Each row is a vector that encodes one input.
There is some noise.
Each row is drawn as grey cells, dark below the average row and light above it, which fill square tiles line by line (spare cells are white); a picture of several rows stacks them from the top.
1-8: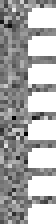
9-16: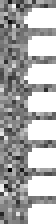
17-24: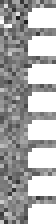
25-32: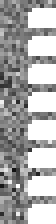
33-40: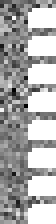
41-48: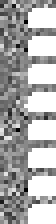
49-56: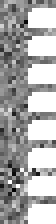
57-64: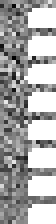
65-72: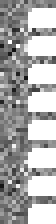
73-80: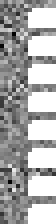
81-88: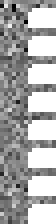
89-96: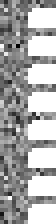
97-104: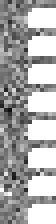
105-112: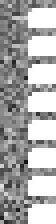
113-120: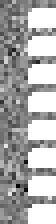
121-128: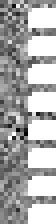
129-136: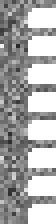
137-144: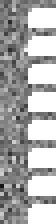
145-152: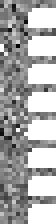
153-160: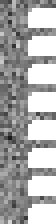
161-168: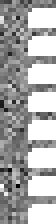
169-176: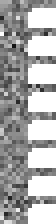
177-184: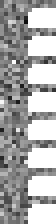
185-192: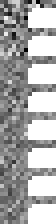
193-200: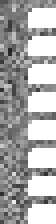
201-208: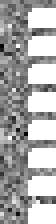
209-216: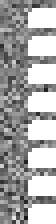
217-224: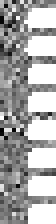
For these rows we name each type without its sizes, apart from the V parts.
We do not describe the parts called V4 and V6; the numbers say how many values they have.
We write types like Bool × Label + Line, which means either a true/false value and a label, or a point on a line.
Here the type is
(Circle + V4) × V6 + List(Line).
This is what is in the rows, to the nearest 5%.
About 50% of them hold a value of V6, together with either a point on a circle, or a value of V4. The rest are lists of points on a line.
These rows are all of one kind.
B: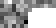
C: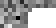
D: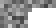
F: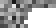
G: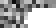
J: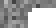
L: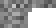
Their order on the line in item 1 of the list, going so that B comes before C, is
J, F, L, G, B, D, C.
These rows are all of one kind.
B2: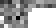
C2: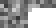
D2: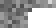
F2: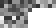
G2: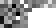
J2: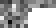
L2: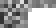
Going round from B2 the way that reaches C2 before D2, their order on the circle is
B2, L2, C2, G2, J2, F2, D2.
